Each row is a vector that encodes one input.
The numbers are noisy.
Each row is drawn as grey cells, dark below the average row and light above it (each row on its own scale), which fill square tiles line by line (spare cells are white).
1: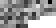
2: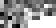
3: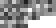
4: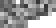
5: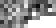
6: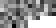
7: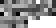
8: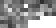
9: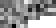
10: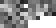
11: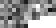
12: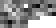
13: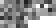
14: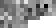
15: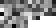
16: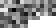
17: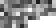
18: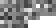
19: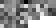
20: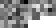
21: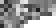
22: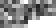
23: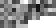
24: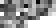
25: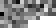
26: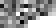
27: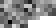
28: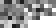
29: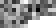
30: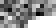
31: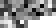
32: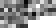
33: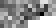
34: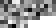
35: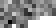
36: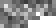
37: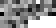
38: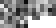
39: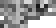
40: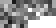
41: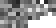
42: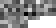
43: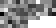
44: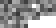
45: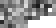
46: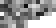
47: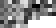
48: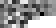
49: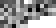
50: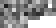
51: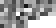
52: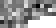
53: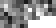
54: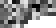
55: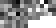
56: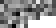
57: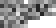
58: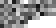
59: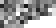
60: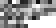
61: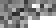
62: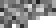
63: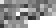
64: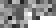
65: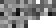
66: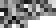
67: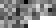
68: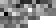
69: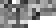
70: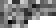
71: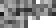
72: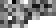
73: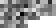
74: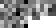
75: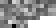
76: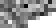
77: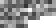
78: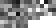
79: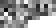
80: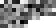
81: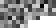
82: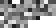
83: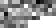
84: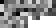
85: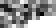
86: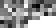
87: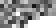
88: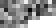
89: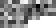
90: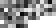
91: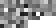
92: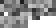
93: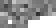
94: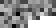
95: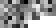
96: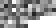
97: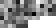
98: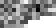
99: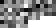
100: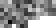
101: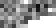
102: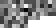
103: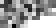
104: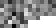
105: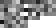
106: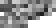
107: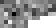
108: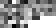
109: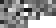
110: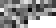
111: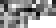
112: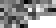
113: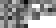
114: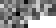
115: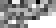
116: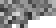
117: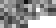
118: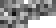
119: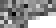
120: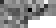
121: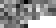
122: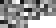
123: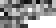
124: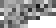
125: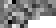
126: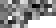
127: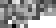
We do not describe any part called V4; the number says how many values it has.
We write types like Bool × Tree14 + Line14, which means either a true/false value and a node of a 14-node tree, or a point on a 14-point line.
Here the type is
List2(Bool × V4).
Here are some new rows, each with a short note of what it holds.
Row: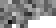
a list of one item
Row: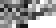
a list of two items
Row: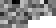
the empty list
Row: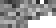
the empty list
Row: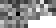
the empty list
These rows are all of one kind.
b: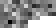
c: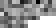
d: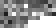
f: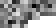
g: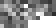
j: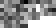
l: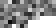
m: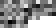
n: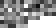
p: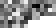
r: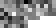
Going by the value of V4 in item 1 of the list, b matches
c, m and p.
